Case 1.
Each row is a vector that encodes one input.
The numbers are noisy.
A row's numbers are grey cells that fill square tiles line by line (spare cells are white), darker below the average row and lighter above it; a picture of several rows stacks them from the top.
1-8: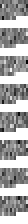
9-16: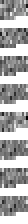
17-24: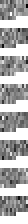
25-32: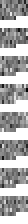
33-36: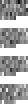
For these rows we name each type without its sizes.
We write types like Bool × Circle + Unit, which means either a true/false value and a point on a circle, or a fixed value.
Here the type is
(Circle + Unit) × Line.
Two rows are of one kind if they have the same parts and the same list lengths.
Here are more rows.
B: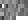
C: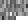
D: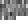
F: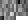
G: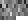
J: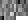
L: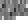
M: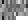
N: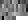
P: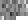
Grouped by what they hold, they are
B, C, F, G, J, M, N
D, L, P

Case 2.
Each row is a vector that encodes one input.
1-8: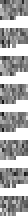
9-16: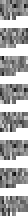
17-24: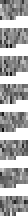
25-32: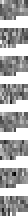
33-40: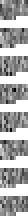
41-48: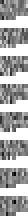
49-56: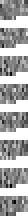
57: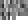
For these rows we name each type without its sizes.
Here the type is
Bool × Circle.
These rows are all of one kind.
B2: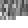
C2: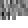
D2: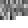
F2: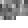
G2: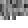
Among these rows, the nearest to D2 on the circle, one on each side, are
B2 and F2.
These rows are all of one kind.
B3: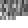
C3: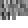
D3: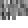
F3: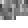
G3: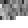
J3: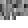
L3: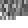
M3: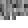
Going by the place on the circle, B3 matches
G3 and L3.
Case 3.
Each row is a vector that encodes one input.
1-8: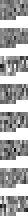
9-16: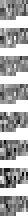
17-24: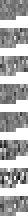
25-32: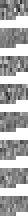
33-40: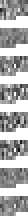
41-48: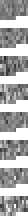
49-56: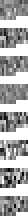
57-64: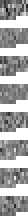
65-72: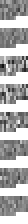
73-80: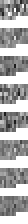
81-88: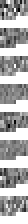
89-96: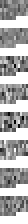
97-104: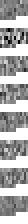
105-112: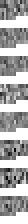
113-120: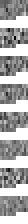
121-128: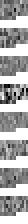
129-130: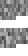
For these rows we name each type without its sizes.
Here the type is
Bool × Circle.
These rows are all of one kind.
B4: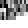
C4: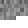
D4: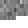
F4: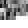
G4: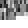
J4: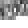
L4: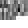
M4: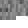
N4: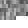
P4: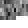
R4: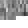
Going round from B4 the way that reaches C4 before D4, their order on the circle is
B4, C4, N4, L4, P4, J4, M4, R4, F4, D4, G4.
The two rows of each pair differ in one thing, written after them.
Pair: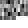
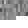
the true/false value
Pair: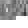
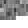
the place on the circle
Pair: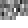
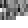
the true/false value
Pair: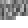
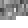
the true/false value
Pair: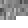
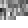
the place on the circle
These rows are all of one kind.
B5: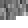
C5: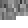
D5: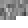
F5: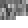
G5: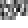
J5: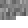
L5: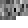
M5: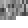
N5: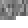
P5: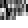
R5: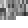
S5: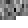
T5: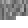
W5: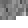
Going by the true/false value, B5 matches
C5, F5, P5 and W5.
